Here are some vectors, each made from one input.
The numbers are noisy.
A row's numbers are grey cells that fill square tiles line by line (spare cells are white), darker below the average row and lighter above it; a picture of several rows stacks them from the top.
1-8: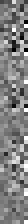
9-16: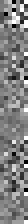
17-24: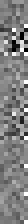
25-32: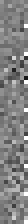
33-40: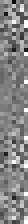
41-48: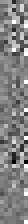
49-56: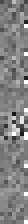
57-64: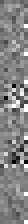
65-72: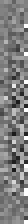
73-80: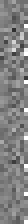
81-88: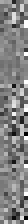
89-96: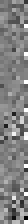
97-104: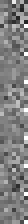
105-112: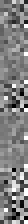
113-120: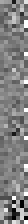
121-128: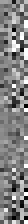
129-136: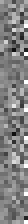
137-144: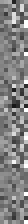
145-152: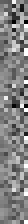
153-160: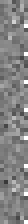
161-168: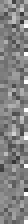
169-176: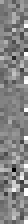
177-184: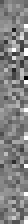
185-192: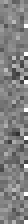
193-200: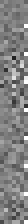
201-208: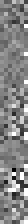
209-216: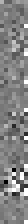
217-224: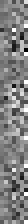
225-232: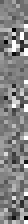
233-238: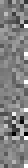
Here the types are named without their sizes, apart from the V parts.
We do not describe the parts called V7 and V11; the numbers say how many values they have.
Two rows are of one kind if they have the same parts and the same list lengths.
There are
2 kinds of row.
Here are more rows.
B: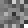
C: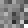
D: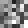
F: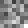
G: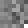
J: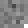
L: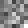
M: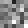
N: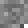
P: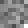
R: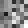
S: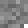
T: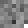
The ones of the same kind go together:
B, C, D, G, J, M, N, S
F, L, P, R, T

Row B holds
a point on a line, a value of V7 and a value of V11.
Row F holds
a point on each of two lines and a value of V7.
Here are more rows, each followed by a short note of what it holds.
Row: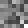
a point on a line, a value of V7 and a value of V11
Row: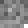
a point on each of two lines and a value of V7
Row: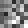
a point on each of two lines and a value of V7
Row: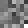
a point on a line, a value of V7 and a value of V11
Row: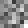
a point on a line, a value of V7 and a value of V11
